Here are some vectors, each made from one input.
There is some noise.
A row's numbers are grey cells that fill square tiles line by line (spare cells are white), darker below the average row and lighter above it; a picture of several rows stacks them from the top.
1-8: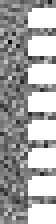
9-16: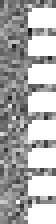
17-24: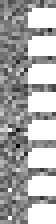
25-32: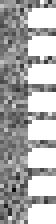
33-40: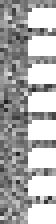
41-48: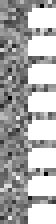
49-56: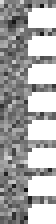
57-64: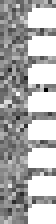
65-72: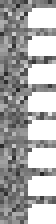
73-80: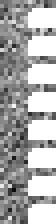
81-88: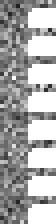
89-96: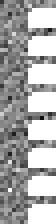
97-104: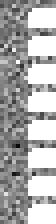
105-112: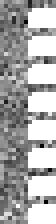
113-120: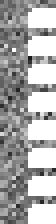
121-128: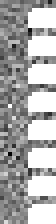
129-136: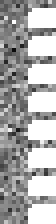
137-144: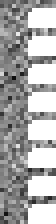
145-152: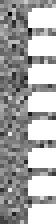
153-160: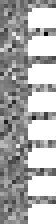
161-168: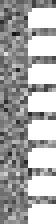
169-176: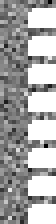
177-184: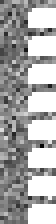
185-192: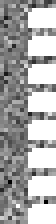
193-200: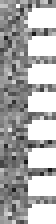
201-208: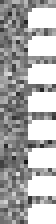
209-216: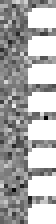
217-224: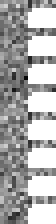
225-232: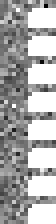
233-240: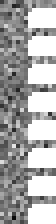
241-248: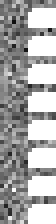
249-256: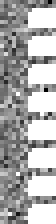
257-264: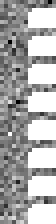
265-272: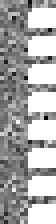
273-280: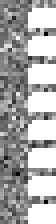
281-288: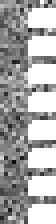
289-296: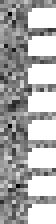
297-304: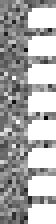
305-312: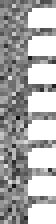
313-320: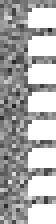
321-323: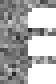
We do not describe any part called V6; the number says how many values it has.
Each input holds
a value of V6, together with either a point on a 10-point line, or a point on a 17-point line.
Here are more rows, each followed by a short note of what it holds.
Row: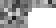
a point on a 17-point line and a value of V6
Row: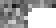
a point on a 10-point line and a value of V6
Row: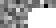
a point on a 17-point line and a value of V6
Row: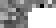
a point on a 10-point line and a value of V6
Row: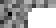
a point on a 10-point line and a value of V6
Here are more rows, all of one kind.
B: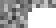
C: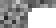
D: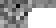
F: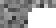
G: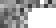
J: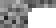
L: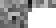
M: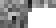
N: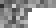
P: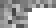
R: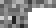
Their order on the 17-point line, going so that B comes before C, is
G, B, L, M, F, J, C, D, N, R, P.
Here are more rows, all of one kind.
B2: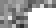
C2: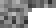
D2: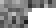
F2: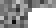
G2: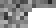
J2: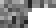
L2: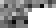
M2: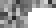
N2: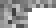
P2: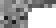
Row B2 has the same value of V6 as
C2, D2, F2 and J2.
